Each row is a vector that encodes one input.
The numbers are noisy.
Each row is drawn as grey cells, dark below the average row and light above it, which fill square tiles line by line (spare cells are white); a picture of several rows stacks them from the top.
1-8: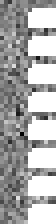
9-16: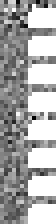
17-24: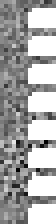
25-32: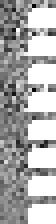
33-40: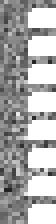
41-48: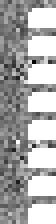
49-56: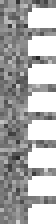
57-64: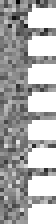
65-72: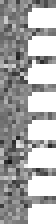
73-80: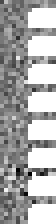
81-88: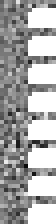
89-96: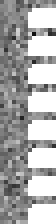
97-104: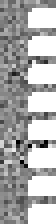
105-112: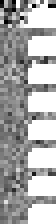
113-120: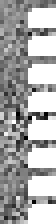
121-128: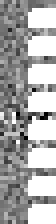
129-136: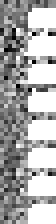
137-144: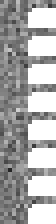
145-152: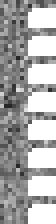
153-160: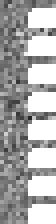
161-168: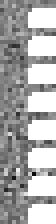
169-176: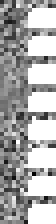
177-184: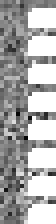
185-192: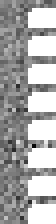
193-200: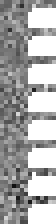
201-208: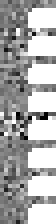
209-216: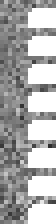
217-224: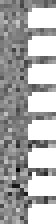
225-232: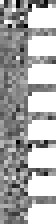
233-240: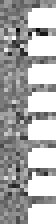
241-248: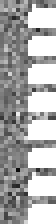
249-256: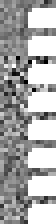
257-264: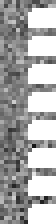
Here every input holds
a point on each of two 5-point circles and a true/false value, together with either a point on an 11-point line, or a node of a 13-node tree.
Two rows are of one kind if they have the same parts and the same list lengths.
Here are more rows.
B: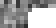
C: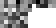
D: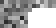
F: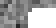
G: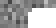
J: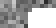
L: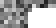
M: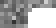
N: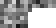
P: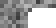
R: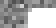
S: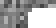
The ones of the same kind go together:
B, C, F, G, N, P, S
D, J, L, M, R

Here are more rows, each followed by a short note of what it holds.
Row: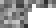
a point on each of two 5-point circles, a node of a 13-node tree and a true/false value
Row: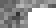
a point on each of two 5-point circles, a point on an 11-point line and a true/false value
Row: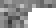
a point on each of two 5-point circles, a point on an 11-point line and a true/false value
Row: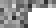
a point on each of two 5-point circles, a node of a 13-node tree and a true/false value
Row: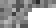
a point on each of two 5-point circles, a node of a 13-node tree and a true/false value
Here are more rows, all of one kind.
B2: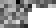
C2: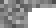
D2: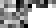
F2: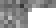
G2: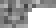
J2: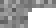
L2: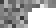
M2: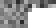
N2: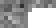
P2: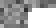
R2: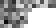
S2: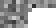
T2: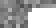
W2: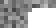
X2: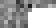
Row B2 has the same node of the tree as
C2, D2, L2 and X2.
